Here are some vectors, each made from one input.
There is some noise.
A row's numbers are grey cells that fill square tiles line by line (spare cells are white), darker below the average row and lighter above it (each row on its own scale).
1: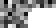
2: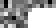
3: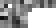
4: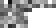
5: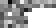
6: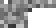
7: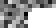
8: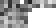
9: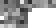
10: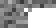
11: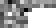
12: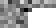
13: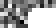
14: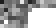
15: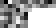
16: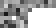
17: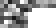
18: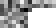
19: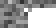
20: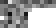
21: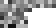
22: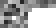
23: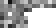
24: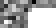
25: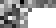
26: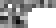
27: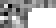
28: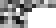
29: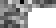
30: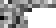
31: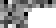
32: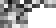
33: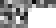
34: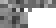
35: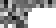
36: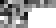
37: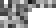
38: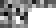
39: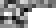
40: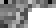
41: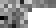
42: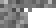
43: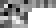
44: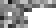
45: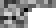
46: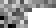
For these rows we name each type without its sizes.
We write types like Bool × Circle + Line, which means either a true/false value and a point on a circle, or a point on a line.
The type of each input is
List(Line).
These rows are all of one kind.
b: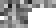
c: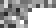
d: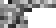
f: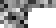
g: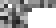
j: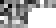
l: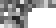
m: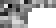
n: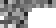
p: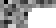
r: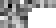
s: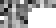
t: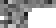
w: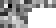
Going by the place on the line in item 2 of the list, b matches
d, n and t.
